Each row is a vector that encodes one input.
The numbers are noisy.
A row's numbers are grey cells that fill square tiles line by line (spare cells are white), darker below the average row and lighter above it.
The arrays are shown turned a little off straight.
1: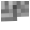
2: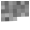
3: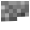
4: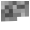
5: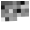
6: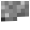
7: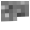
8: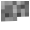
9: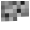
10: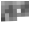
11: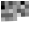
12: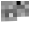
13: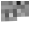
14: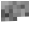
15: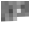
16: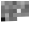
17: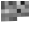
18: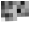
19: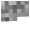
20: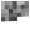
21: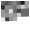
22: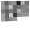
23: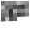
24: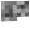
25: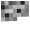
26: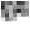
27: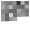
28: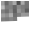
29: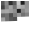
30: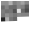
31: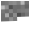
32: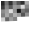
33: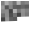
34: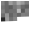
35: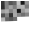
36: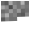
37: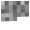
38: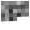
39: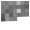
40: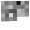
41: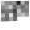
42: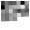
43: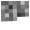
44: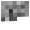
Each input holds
a point on a 6-point line and a true/false value.
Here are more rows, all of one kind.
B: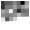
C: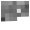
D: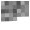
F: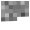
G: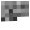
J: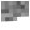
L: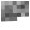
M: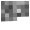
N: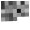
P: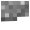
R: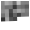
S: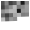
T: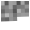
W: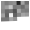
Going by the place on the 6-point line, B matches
D, J and T.
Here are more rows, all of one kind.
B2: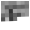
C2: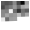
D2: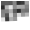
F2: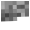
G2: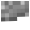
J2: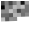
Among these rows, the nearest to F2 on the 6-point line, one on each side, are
B2 and J2.
